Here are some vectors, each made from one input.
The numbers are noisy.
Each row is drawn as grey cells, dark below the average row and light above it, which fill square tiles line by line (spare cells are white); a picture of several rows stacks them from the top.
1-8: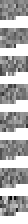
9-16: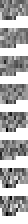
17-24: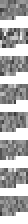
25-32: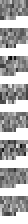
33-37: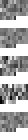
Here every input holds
either a point on each of two 3-point lines, or a point on a 5-point line.
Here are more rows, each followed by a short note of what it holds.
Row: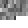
a point on each of two 3-point lines
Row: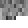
a point on each of two 3-point lines
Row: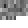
a point on each of two 3-point lines
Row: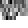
a point on each of two 3-point lines
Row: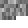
a point on each of two 3-point lines
